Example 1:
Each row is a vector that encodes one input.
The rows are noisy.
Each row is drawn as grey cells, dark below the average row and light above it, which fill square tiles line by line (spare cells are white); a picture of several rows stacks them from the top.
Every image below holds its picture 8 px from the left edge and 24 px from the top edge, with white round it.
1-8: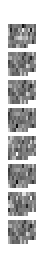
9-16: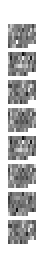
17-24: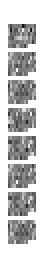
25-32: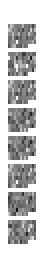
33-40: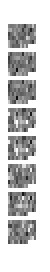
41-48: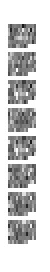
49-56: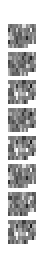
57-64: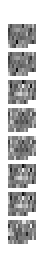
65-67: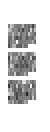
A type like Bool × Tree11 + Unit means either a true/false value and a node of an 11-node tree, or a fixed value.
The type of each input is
Bool × Bool × Bool.
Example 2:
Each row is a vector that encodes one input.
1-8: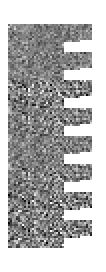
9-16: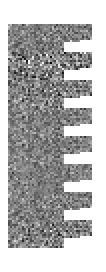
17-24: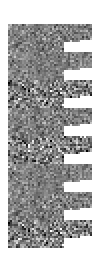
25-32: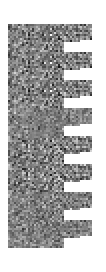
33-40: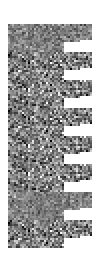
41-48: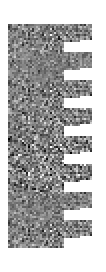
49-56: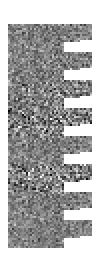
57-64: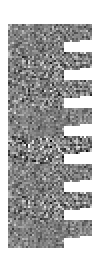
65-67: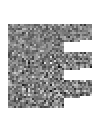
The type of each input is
Line7.
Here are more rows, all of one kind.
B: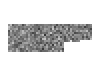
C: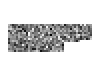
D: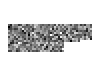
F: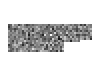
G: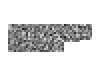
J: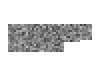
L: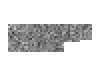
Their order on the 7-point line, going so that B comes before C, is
D, F, J, L, B, G, C.
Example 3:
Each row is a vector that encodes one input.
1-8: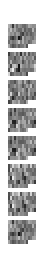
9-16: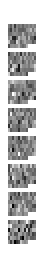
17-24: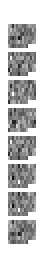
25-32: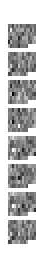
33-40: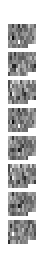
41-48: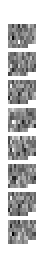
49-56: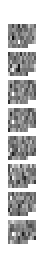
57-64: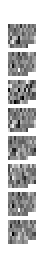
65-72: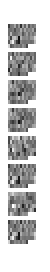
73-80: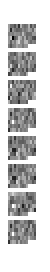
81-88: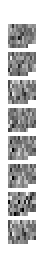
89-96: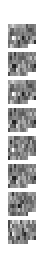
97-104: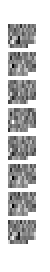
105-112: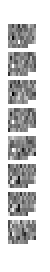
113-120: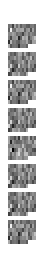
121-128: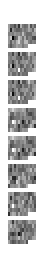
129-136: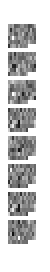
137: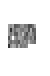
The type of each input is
Circle10 + Unit.
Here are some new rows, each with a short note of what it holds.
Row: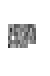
a point on a 10-point circle
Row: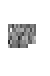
a point on a 10-point circle
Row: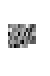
a fixed value
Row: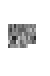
a point on a 10-point circle
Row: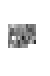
a point on a 10-point circle
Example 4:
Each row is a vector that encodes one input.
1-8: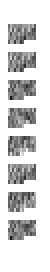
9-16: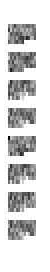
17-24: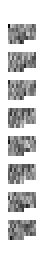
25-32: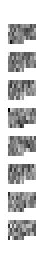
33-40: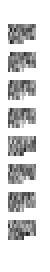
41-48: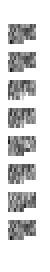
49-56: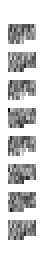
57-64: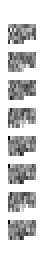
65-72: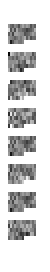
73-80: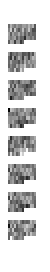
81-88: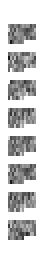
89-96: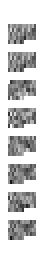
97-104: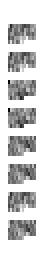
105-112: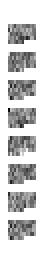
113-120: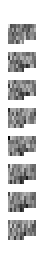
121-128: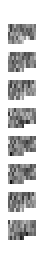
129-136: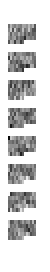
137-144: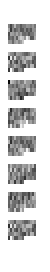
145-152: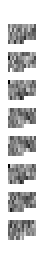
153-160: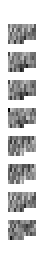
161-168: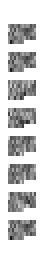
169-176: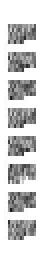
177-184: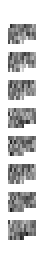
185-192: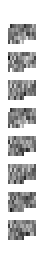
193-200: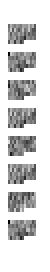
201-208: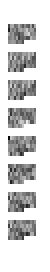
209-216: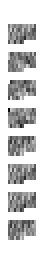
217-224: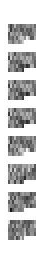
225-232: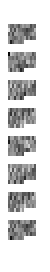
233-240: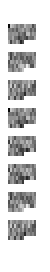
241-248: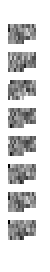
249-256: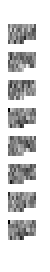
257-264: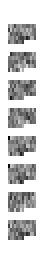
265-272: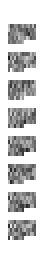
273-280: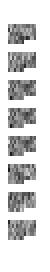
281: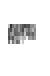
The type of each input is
Bool × Bool × Bool × Bool.
